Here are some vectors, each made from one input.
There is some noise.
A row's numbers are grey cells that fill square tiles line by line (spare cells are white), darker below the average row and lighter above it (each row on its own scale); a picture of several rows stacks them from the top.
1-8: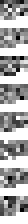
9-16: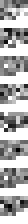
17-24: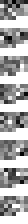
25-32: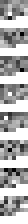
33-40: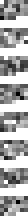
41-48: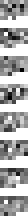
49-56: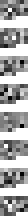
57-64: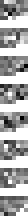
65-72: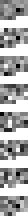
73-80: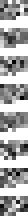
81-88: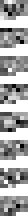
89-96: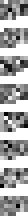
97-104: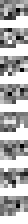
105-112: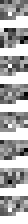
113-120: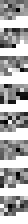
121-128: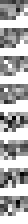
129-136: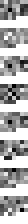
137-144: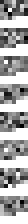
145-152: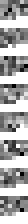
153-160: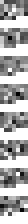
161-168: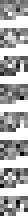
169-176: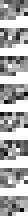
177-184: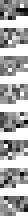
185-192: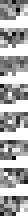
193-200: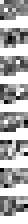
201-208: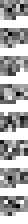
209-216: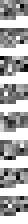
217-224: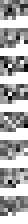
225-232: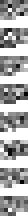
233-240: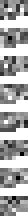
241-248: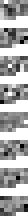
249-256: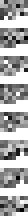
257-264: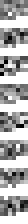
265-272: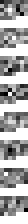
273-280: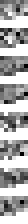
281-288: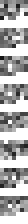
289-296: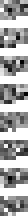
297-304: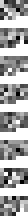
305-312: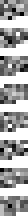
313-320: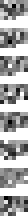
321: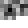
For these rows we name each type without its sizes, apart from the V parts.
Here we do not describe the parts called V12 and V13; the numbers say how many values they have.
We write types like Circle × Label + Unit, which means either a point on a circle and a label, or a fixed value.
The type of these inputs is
(Bool × Bool × Bool × Bool + Circle) × V13 + V12.
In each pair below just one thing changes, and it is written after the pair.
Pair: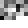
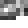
the place on the circle
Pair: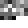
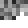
the value of V13
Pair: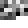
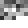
the value of V13
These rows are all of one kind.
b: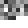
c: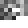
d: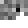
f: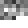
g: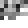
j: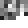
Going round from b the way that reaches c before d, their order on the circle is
b, g, c, j, d, f.
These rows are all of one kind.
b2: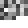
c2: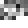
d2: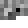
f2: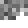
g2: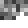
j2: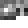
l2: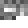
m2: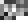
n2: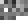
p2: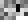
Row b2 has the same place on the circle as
d2, j2, l2 and m2.
